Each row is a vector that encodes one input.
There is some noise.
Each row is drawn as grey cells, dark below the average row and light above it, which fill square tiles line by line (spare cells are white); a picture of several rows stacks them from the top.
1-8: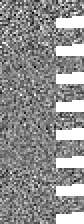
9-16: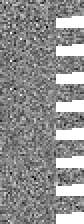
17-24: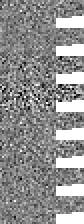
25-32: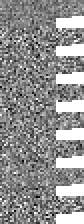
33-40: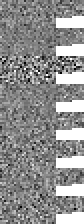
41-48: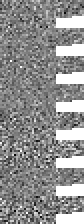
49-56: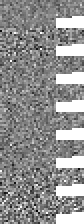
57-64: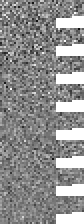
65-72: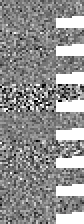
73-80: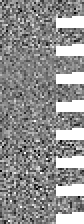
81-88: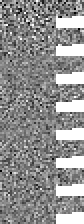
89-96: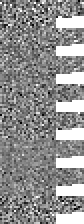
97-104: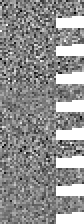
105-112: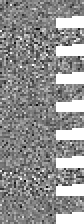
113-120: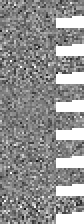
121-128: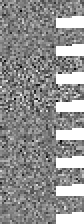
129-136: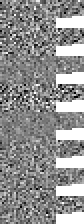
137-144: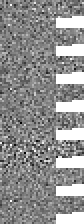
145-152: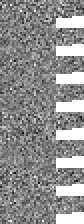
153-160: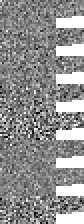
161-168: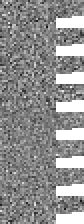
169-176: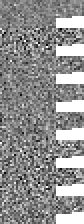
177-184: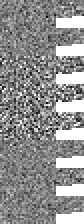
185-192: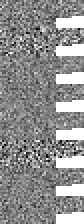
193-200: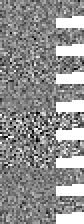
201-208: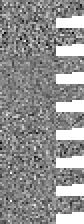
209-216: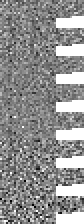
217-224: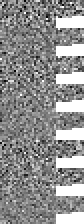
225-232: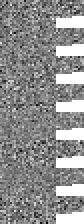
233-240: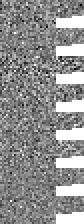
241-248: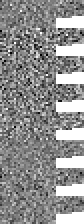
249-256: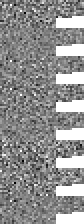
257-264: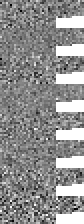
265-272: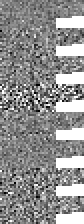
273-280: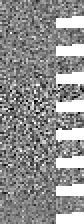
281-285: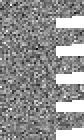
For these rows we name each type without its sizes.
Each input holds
a point on a line, together with either a fixed value, or three true/false values.
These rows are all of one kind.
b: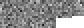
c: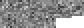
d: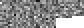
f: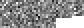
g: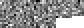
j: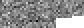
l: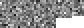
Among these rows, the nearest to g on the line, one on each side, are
d and l.
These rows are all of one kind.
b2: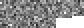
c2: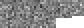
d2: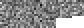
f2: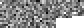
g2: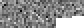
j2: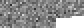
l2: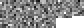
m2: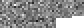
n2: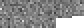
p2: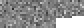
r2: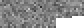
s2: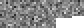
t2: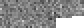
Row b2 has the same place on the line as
l2 and s2.
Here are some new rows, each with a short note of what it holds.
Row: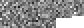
a point on a line and three true/false values
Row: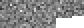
a point on a line
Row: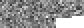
a point on a line and three true/false values
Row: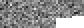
a point on a line
